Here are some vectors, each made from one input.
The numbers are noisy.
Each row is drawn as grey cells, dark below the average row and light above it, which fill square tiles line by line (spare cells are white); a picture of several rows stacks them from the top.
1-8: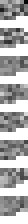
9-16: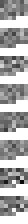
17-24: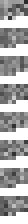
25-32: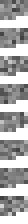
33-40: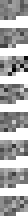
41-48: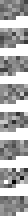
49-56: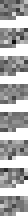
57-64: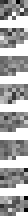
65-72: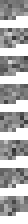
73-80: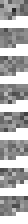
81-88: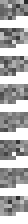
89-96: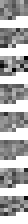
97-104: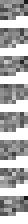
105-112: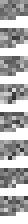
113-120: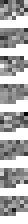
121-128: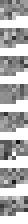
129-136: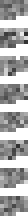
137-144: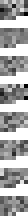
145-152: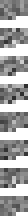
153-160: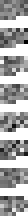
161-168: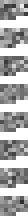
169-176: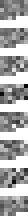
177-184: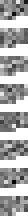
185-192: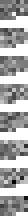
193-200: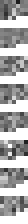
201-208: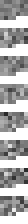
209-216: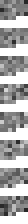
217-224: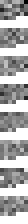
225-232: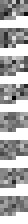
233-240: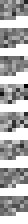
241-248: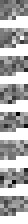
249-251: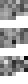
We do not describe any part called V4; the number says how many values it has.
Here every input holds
either a point on a 10-point line, or two values of V4, or a list of up to two points on an 8-point circle.
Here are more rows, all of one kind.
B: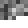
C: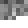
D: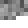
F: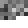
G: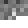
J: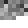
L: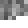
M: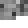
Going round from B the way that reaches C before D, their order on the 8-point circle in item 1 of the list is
B, M, J, G, C, D, F, L.
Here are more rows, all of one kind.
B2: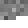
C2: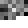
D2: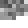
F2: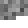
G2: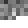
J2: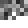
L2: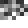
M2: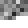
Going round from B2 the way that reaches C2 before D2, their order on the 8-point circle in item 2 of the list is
B2, M2, F2, L2, G2, C2, D2, J2.
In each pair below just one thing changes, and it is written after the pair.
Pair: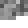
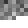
the place on the 8-point circle in item 2 of the list
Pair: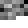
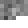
the place on the 8-point circle in item 1 of the list
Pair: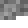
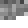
the place on the 8-point circle in item 2 of the list
